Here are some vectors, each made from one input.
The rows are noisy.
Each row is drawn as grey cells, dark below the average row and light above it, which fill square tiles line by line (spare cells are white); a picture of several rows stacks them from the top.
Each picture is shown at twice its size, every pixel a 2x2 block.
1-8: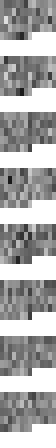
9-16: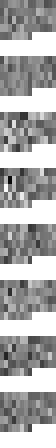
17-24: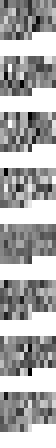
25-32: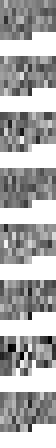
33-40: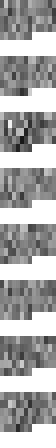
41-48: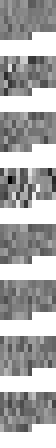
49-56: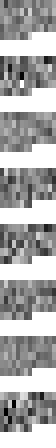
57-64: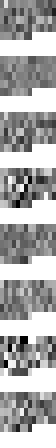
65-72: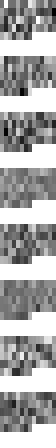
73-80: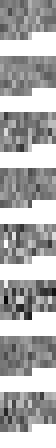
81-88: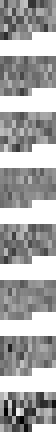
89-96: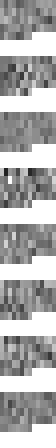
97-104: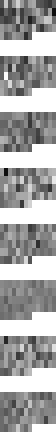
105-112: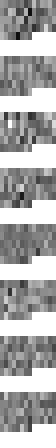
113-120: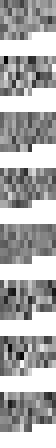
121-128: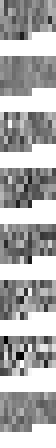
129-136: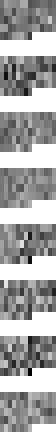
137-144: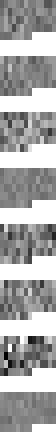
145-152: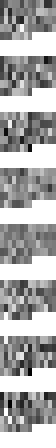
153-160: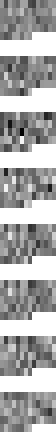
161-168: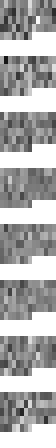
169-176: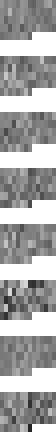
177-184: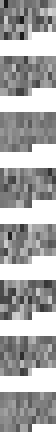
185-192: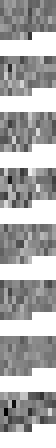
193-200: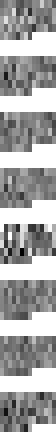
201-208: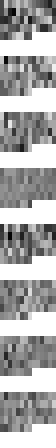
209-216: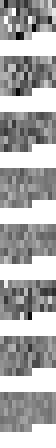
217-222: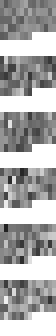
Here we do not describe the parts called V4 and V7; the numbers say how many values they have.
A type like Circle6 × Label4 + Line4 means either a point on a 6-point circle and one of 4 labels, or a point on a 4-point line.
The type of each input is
Bool × Line5 + Line6 × V4 × V7.
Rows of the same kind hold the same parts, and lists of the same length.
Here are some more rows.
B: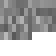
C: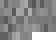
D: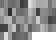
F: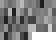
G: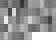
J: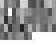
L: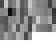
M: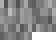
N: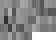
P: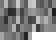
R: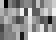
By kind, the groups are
B, C, D, G, J, L, M, N, R
F, P

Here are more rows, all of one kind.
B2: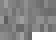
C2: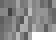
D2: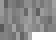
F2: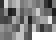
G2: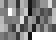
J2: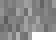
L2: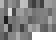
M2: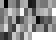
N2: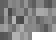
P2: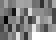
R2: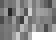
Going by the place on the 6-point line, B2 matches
D2, F2, G2 and J2.
